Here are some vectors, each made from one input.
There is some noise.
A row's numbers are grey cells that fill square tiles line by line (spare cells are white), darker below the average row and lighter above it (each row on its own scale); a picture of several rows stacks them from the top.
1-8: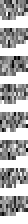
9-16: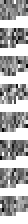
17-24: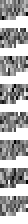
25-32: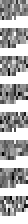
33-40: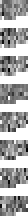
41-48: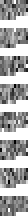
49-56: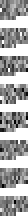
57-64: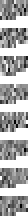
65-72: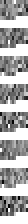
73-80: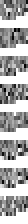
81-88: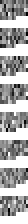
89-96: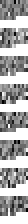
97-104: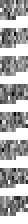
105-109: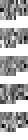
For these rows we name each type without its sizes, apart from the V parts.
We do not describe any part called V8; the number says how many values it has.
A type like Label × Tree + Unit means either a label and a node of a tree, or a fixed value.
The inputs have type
(Label + Line) × V8.
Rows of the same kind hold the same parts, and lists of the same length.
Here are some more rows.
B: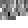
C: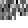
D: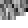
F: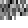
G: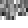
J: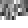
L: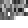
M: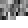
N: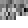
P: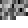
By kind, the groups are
B, C, D, F, G, J, N
L, M, P

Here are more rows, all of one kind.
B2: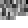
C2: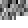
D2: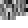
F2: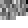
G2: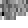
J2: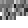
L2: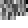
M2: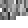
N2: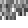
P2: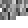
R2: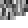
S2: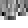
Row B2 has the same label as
D2, F2, L2 and R2.
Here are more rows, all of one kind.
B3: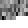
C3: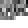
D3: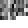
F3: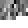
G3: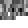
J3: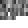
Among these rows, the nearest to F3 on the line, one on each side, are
B3 and D3.
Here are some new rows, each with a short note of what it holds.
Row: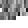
a label and a value of V8
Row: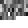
a point on a line and a value of V8
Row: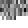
a label and a value of V8
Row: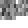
a label and a value of V8
